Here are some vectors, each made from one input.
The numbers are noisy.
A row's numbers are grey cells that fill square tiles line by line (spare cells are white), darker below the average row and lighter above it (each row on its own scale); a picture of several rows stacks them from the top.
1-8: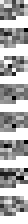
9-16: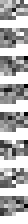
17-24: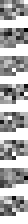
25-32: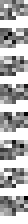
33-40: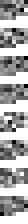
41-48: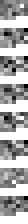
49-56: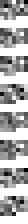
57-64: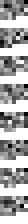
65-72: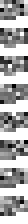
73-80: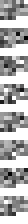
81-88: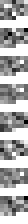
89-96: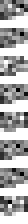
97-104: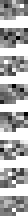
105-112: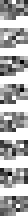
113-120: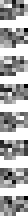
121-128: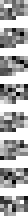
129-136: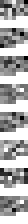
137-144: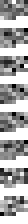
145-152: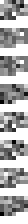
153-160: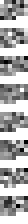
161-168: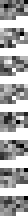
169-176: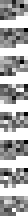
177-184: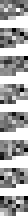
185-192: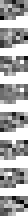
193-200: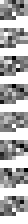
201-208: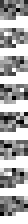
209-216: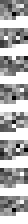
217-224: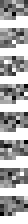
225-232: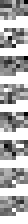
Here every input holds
four true/false values, together with either a node of a 9-node tree, or a node of an 11-node tree.
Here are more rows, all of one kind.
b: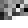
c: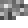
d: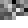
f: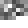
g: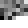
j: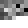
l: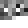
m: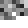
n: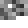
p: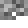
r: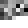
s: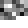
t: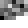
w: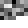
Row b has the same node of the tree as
g, j, l and r.
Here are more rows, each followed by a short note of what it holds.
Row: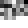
a node of a 9-node tree and four true/false values
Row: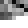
a node of an 11-node tree and four true/false values
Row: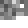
a node of a 9-node tree and four true/false values
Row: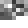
a node of an 11-node tree and four true/false values
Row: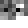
a node of a 9-node tree and four true/false values
